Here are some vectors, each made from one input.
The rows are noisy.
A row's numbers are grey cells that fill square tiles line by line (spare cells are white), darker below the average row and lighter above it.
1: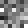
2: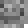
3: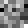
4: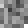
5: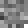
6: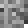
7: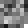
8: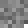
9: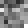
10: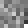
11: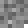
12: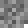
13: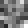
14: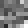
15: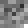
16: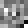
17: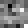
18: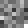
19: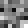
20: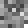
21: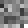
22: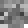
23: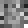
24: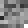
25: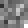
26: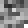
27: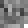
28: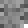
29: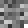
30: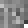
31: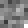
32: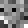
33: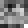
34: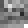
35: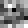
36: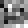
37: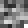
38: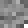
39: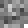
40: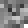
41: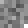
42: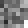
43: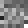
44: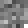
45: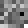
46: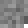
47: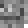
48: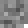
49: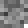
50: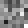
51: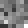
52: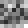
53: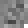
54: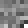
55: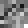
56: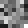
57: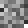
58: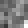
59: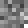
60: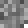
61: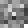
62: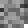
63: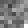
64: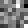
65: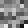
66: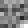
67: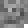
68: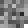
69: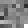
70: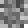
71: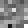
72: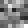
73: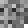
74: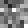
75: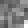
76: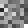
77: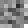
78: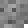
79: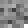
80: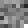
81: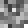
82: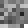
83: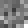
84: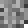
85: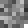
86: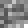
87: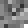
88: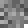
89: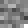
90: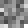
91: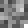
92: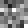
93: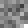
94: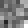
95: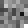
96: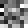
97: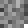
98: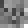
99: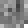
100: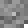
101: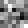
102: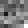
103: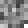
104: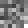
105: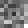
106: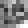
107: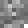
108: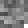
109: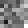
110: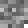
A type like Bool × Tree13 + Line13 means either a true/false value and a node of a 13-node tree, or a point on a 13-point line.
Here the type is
(Circle9 + Unit) × Line9 + Line6.
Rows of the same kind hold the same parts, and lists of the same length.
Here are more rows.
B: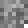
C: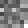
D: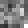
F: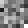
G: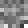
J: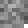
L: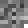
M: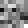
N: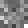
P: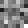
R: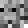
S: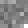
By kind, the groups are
B, F, R, S
C, D, N
G, J, L, M, P

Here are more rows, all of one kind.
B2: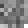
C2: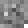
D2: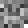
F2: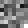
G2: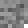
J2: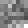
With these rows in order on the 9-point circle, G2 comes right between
D2 and F2.
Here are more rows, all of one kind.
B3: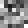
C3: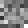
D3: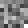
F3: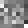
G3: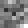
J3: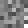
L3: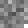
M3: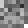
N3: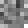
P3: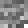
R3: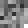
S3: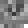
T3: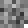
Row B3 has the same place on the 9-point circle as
F3, M3 and R3.
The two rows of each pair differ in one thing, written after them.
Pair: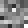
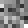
the place on the 9-point circle
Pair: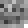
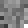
the place on the 9-point circle
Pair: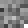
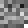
the place on the 9-point line
